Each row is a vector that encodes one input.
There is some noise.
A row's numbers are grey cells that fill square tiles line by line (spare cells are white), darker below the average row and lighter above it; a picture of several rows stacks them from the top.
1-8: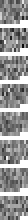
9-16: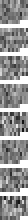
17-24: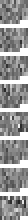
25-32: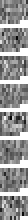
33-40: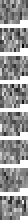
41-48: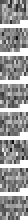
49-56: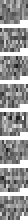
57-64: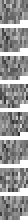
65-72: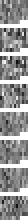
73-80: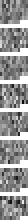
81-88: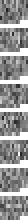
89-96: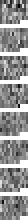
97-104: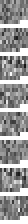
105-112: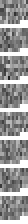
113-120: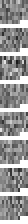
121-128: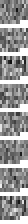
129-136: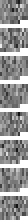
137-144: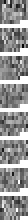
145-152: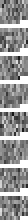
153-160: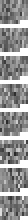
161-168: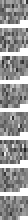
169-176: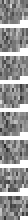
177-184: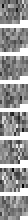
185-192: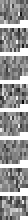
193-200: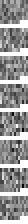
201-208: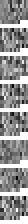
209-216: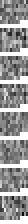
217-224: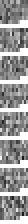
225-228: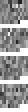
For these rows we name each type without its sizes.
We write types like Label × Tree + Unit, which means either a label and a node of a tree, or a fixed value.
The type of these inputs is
Line.
